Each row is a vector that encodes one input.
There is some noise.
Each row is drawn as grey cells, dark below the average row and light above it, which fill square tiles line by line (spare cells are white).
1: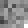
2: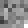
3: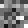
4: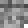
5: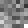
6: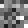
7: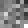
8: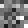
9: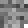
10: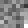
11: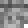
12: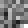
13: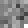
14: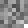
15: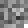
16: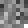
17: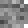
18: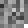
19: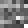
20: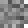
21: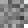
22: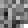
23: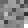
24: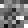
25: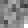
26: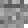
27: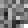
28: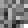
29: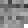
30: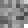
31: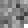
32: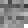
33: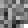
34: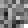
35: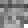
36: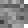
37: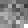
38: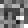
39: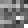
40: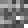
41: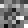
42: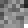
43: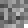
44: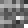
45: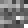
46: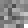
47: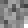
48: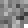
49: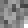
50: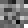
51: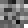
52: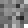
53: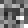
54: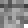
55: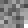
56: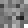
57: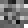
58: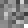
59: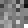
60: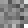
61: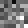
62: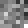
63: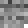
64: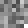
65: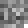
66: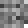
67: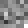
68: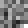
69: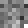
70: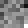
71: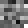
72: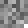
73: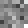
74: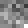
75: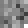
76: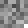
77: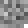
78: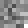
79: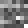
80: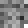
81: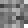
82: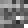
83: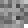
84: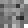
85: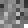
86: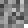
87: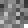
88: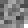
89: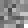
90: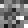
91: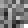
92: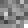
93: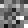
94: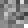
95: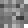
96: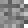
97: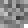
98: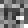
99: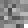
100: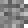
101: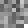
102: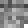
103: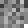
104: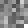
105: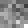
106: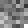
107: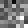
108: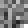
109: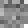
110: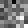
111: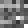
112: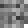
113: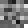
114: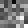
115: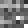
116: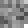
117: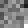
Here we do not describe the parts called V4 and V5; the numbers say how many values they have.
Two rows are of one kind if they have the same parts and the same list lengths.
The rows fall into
3 kinds.
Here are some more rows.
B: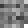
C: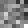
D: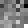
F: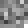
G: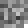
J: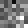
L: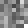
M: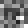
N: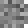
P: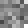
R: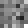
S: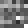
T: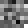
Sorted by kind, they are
B, N, P, R
C, D, F, G, L
J, M, S, T

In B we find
a point on a 6-point line and a value of V5.
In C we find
a value of V4 and a value of V5.
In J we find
one of 6 labels.
